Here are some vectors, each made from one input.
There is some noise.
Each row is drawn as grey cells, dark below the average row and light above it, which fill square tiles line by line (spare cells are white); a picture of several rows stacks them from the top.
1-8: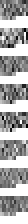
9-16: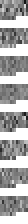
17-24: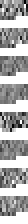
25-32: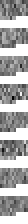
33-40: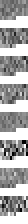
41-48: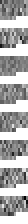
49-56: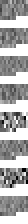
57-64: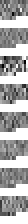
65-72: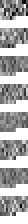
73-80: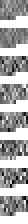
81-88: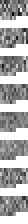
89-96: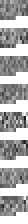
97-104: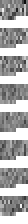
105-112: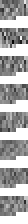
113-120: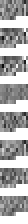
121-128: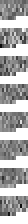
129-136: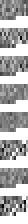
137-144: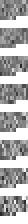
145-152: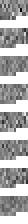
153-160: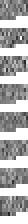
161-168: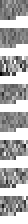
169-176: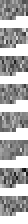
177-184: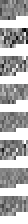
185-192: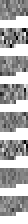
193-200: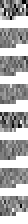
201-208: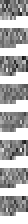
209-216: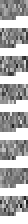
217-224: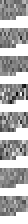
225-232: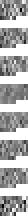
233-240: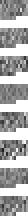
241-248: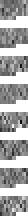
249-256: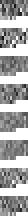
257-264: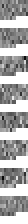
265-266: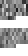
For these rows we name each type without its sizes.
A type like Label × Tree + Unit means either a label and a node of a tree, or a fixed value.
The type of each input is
Bool × Bool × Bool × (Circle + Line).
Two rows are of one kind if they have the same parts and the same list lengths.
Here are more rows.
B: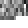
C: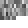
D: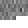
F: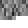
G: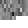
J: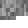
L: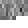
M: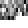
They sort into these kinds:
B, D, F, G, J, L
C, M

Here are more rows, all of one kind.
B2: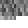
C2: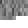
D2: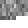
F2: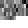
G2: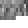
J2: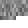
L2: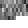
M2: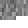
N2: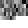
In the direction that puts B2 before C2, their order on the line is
G2, L2, F2, B2, N2, C2, D2, J2, M2.
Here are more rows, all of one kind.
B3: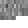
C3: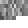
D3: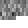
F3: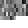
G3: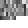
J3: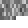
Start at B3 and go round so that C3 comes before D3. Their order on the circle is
B3, G3, C3, D3, J3, F3.
